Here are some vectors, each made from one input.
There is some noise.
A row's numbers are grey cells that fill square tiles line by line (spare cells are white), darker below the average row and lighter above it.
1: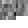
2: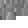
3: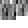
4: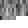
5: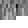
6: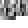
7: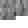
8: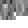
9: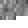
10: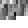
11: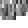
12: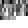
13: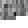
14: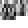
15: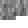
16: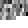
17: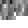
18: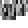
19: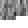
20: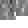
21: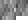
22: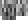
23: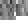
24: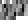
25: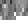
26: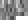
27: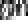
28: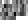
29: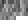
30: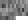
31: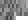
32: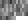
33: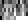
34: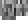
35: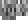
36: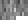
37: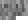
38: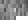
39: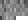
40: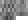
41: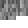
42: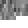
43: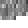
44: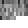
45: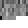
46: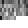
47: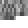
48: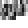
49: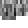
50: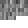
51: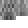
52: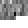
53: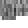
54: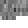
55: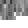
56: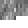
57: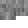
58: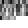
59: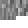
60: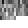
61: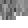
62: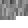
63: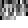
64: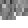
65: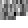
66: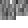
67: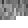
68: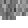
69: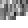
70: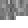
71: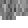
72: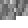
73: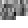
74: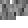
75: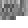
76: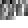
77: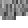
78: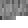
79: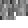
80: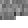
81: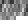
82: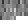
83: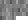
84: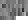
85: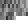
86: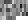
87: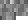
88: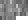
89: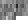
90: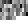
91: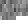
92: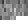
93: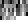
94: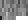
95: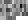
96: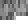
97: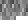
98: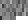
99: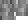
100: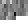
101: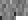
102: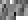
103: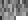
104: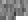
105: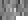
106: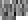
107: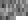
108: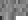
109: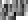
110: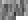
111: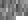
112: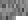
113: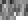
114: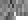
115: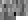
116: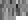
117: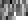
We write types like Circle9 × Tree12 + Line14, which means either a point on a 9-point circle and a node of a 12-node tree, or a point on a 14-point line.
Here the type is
List3(Line4).
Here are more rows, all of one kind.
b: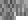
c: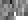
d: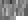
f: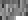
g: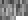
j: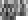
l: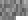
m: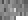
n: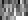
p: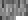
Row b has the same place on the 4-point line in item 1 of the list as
c and j.
